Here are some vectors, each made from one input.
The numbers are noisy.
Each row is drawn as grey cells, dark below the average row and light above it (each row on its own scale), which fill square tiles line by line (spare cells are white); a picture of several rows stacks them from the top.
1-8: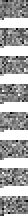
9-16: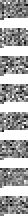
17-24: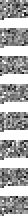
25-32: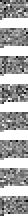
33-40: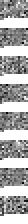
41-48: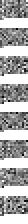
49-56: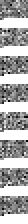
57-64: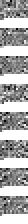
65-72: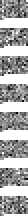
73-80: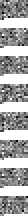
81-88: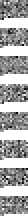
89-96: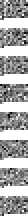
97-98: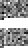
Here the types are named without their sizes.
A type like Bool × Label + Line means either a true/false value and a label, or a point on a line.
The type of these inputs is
List(Line).
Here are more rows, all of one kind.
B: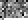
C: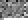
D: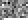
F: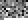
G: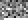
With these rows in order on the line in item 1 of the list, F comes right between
C and G.
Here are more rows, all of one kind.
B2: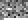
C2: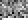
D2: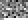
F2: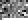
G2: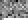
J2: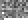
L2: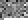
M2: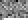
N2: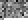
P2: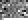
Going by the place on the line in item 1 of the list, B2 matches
C2, D2, G2 and M2.
